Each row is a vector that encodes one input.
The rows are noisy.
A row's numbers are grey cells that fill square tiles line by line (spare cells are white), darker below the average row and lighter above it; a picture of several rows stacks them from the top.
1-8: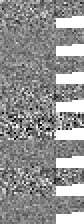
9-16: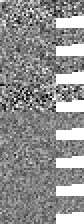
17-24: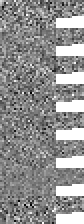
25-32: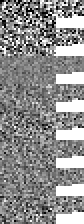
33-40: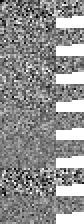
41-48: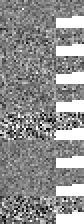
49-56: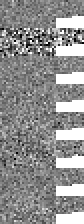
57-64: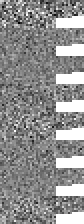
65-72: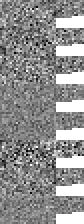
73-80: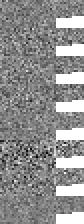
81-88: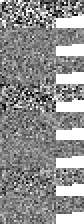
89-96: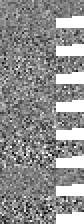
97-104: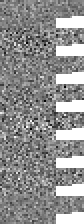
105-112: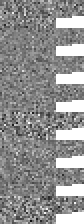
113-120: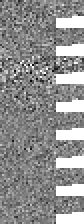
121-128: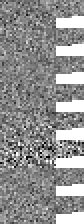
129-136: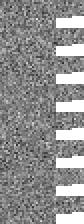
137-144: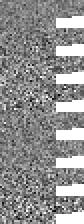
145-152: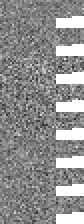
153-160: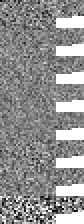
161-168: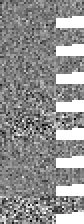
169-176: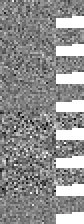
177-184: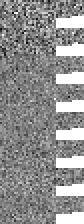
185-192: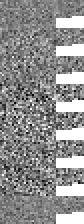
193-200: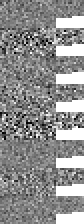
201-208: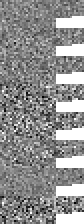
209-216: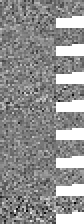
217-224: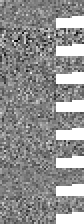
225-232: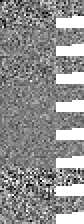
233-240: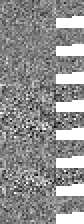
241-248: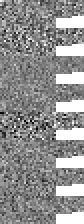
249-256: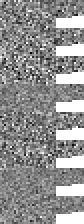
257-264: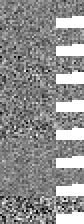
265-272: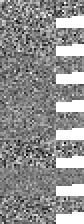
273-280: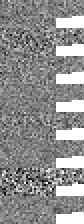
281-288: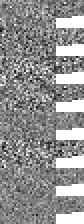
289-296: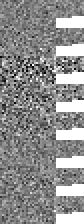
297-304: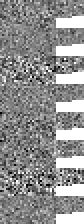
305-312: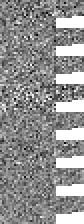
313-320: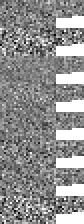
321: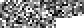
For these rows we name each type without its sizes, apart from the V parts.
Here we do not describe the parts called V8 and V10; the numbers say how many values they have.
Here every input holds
either a fixed value, or a label, a true/false value, a value of V8 and a value of V10.
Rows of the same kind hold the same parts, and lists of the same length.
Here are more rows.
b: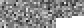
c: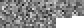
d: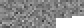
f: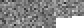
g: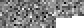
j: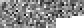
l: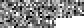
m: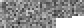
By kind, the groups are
b, c, d, f, g, j, m
l

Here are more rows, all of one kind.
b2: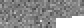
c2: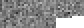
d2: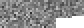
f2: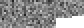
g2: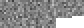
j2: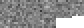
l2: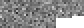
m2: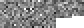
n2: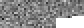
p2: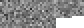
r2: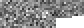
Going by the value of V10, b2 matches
c2 and f2.
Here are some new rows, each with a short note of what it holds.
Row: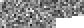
a label, a true/false value, a value of V8 and a value of V10
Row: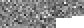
a label, a true/false value, a value of V8 and a value of V10
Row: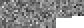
a label, a true/false value, a value of V8 and a value of V10
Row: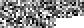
a fixed value
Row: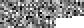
a fixed value
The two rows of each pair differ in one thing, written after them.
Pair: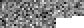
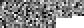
the value of V10
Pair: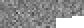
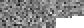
the label
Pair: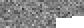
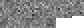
the label
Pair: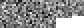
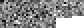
the value of V10
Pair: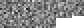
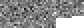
the value of V8
